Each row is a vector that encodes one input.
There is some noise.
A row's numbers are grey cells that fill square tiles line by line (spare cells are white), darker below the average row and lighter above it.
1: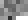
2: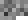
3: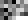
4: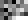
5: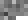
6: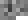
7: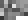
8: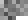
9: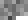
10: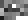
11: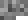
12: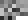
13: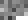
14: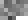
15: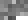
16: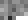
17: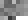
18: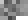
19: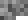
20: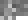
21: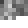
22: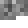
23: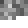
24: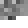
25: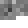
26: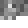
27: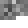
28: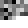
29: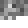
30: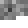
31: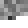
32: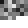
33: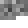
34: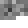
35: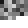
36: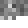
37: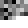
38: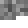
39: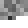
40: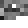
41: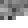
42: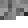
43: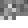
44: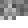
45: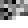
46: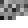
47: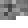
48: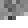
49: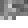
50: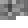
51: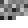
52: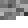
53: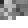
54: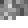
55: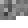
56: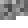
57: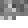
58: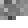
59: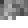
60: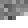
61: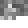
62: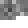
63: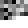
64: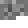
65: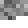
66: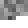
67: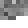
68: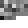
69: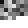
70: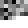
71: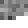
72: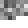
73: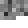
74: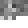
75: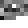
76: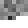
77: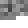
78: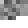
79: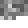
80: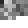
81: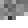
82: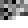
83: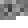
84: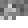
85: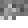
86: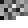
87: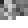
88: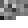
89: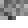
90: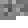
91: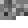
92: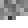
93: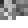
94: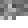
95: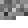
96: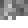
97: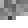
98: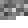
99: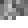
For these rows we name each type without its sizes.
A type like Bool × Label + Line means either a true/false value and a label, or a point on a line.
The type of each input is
List(Line).
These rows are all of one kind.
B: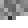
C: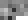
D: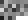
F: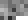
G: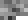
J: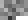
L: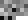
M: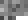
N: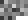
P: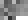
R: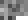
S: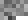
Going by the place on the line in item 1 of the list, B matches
J, P and S.
